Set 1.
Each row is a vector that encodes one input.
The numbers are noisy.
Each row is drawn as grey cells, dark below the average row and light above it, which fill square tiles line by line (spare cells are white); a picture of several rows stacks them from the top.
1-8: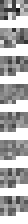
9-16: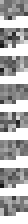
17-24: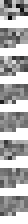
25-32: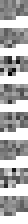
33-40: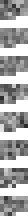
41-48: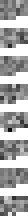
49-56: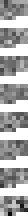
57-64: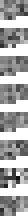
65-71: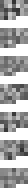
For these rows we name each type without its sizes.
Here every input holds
a point on a line and a true/false value.
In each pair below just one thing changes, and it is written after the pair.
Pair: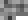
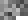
the true/false value
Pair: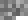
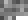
the true/false value
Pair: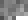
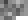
the true/false value
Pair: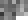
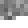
the true/false value
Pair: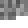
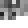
the place on the line
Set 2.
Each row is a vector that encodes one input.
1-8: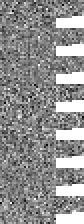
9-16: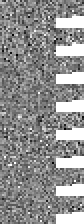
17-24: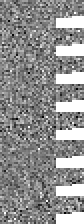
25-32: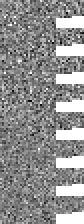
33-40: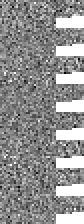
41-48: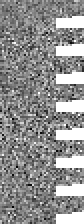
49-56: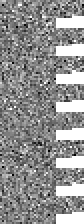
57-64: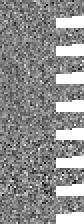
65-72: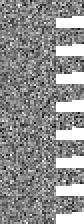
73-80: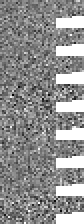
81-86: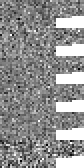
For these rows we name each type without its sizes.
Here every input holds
either a point on a circle, or a point on a line.
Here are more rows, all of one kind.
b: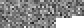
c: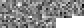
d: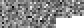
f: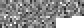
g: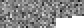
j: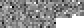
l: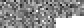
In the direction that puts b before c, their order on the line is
d, j, l, g, b, c, f.
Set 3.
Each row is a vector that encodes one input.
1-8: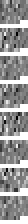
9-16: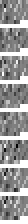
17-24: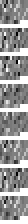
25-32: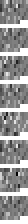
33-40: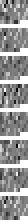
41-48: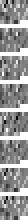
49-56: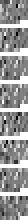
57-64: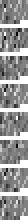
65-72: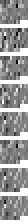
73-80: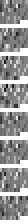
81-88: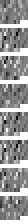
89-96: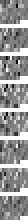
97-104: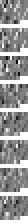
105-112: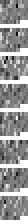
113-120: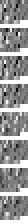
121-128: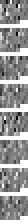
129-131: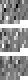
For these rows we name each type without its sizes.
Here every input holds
a node of a tree and a true/false value.
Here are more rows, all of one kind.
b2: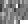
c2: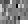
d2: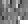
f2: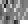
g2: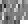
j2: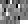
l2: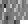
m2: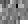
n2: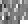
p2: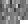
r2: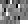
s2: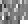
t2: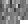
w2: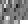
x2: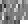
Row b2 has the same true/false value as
d2, p2, t2 and w2.
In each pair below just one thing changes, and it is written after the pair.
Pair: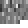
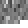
the node of the tree
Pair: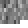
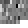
the node of the tree
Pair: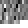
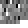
the true/false value
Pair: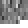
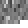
the node of the tree
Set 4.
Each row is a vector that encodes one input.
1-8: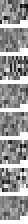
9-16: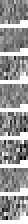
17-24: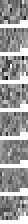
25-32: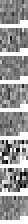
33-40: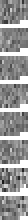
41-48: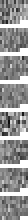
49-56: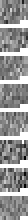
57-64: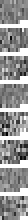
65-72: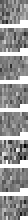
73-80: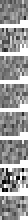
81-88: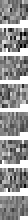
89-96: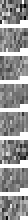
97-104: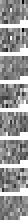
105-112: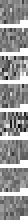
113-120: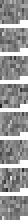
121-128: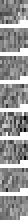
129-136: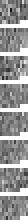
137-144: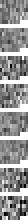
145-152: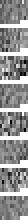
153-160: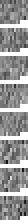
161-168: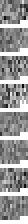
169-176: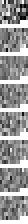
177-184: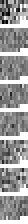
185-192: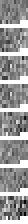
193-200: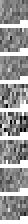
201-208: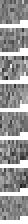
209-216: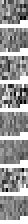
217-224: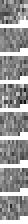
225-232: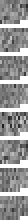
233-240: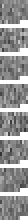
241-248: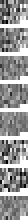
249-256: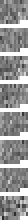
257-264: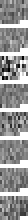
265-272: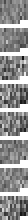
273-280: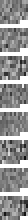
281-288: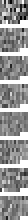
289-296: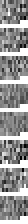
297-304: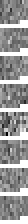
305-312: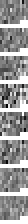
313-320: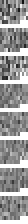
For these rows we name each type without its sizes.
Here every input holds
a list of points on a line.
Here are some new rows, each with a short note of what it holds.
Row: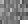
a list of two items
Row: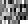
a list of two items
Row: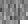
a list of two items
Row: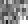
a list of one item
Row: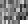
a list of two items
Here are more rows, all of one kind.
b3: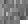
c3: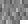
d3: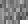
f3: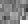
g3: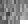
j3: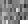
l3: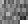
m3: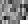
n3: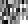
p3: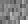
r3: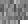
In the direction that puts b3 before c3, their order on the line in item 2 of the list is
d3, p3, r3, m3, f3, l3, b3, n3, j3, c3, g3.
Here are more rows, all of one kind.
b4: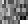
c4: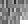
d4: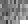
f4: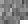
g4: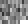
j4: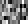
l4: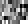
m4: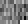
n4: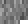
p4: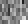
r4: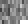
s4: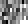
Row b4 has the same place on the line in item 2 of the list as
d4, j4, n4 and s4.
